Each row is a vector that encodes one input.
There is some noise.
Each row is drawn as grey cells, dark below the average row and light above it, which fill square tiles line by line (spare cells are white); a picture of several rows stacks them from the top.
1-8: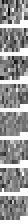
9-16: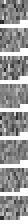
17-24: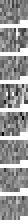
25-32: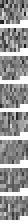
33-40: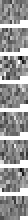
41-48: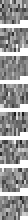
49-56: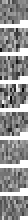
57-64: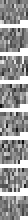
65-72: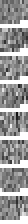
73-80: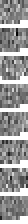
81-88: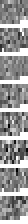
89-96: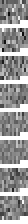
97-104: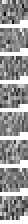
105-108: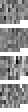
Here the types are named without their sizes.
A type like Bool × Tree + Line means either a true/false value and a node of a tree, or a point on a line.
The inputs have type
List(Line) + Tree.
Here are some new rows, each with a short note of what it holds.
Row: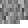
a list of two items
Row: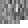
a list of two items
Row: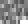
the empty list
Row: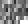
the empty list
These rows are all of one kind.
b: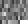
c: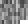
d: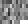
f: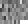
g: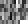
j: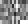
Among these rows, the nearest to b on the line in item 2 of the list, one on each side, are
d and j.
